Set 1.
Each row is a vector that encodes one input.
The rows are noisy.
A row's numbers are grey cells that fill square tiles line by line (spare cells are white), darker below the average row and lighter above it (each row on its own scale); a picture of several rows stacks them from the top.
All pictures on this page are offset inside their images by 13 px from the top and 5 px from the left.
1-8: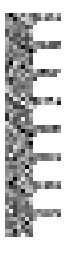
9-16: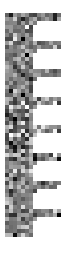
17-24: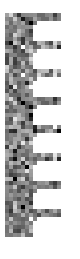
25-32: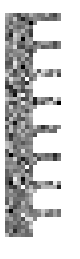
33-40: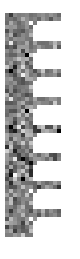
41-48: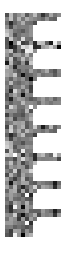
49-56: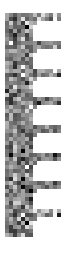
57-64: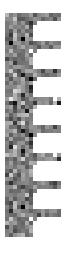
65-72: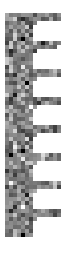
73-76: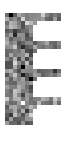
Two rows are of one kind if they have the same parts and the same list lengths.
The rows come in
3 kinds.
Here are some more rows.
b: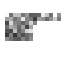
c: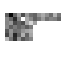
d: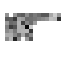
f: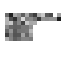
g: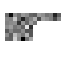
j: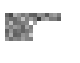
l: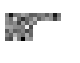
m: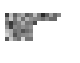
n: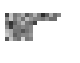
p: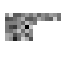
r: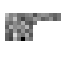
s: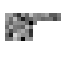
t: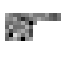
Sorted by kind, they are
b, c, d, f, j, p
g, l, r, s, t
m, n

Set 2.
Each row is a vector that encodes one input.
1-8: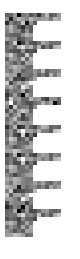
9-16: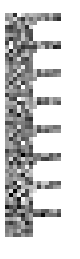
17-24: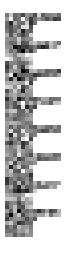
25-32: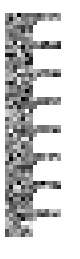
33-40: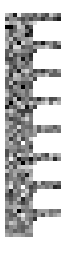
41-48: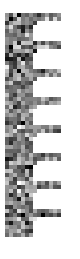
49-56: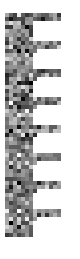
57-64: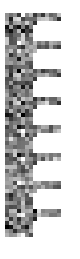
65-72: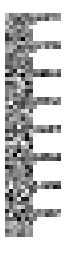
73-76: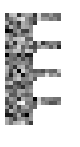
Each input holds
a point on a 9-point circle and a point on a 6-point line.
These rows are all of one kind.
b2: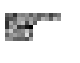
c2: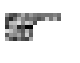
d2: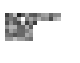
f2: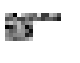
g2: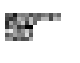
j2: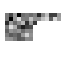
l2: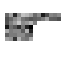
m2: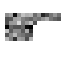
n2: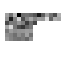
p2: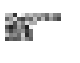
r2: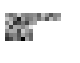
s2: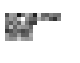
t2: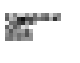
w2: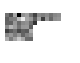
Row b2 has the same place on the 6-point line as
d2, g2, j2 and r2.
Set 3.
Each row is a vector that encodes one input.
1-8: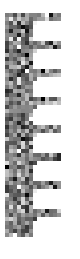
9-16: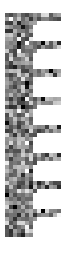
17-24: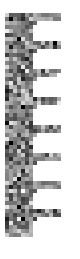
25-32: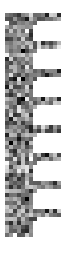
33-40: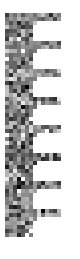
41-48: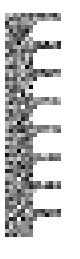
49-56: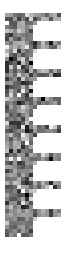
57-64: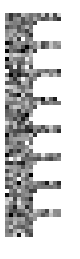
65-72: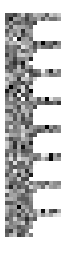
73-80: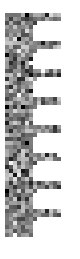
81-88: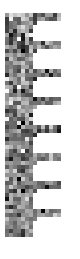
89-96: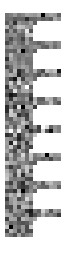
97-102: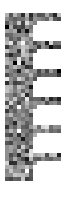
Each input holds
either a point on a 6-point line, or four true/false values.
